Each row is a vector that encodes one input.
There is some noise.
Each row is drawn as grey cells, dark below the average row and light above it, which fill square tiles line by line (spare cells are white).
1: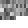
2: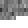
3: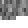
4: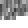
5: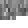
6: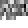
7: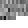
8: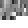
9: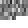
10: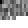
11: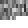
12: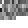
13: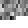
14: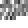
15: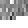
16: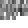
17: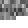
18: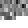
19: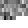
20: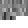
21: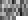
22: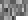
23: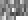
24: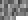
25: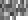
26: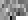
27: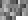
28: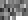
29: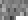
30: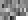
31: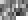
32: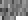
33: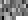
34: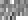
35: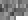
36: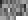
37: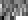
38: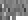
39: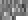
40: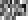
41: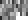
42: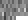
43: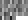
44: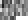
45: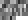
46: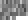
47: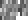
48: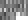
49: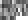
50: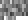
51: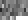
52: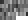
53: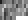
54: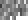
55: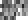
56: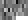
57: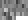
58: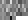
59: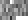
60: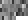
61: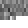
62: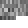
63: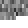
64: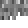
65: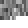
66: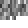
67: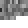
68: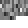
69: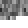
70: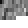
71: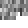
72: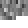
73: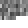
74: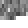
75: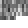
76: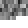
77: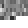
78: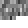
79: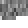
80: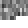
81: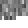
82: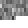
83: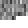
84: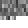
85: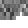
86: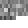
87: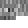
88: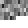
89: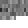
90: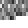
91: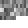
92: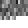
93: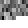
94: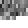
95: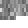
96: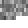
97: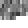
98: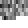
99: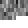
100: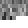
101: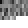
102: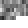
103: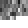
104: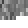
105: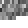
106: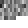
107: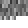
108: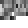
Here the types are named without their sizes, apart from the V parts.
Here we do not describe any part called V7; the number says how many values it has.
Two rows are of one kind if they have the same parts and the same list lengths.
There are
2 kinds of row.
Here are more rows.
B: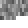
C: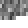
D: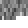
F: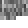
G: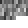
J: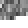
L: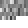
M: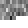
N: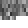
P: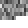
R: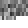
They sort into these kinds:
B, C, J, L, M, P, R
D, F, G, N

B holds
a point on a line and a true/false value.
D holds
a true/false value and a value of V7.
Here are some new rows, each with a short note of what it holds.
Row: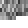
a point on a line and a true/false value
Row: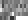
a point on a line and a true/false value
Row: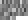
a point on a line and a true/false value
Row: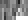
a true/false value and a value of V7
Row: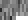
a true/false value and a value of V7
